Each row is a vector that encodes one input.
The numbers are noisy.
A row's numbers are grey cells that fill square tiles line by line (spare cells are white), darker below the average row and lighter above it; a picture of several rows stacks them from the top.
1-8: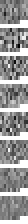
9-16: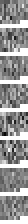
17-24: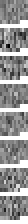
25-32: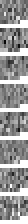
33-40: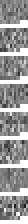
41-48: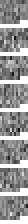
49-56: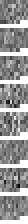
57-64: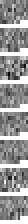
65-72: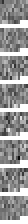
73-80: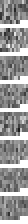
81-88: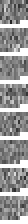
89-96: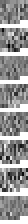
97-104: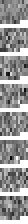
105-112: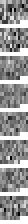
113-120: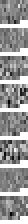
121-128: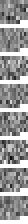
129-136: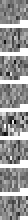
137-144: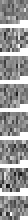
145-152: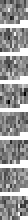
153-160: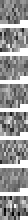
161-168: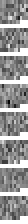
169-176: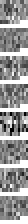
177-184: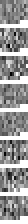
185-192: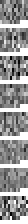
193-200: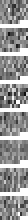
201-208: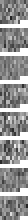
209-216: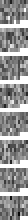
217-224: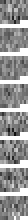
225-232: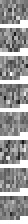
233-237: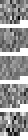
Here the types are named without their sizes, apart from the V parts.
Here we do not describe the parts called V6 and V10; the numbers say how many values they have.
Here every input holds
a point on a line, together with either a label and a value of V6, or a point on a line and a value of V10.
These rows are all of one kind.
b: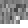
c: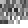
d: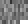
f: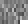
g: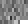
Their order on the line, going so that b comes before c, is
b, c, g, d, f.
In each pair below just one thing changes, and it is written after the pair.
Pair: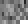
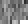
the label
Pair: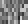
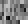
the value of V6
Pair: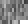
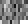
the value of V6
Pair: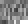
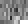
the label
